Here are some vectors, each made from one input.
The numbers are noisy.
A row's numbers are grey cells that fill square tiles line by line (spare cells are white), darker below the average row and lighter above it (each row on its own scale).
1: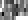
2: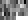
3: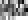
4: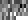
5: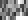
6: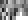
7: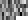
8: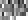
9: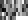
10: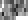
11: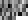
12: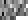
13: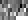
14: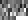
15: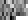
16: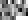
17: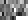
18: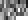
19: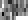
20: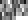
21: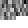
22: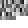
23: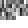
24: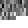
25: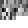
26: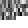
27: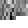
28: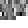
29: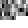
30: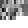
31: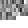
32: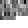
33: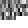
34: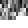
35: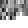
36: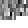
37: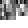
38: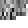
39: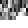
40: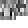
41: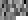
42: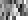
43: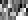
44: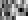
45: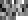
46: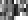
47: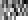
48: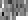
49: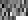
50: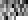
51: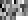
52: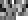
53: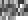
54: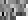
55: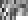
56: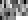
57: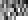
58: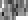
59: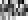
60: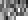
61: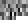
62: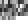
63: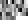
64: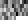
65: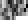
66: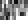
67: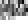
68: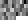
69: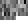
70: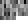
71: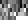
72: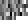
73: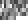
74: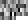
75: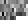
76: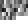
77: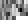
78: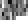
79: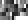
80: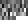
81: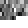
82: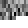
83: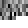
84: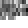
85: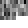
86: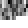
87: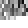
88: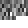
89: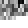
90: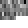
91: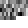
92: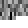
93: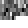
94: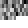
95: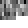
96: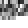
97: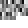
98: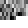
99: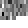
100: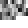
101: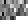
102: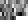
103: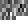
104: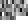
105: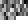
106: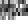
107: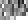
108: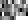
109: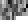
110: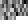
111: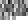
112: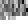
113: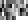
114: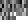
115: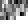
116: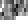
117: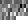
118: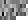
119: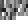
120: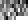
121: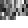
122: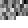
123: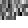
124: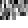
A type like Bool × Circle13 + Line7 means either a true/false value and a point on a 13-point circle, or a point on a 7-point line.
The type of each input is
Label9.
